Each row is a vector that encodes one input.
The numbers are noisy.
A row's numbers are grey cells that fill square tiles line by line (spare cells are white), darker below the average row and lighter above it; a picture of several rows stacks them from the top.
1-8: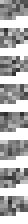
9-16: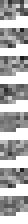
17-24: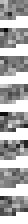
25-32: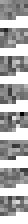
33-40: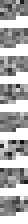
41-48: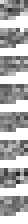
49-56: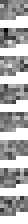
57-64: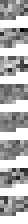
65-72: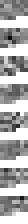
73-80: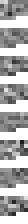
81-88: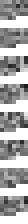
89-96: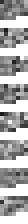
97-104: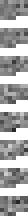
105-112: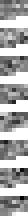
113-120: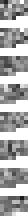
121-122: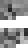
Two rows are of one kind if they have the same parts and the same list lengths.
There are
2 kinds of row.
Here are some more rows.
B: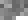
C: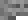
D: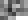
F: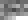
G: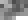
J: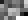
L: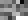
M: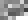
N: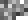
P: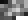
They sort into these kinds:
B, C, G, L
D, F, J, M, N, P

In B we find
a point on an 8-point line and a true/false value.
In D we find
a point on a 9-point line.
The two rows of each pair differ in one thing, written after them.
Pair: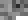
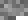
the place on the 8-point line
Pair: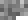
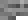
the place on the 8-point line
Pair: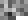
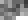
the true/false value
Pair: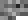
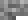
the place on the 8-point line
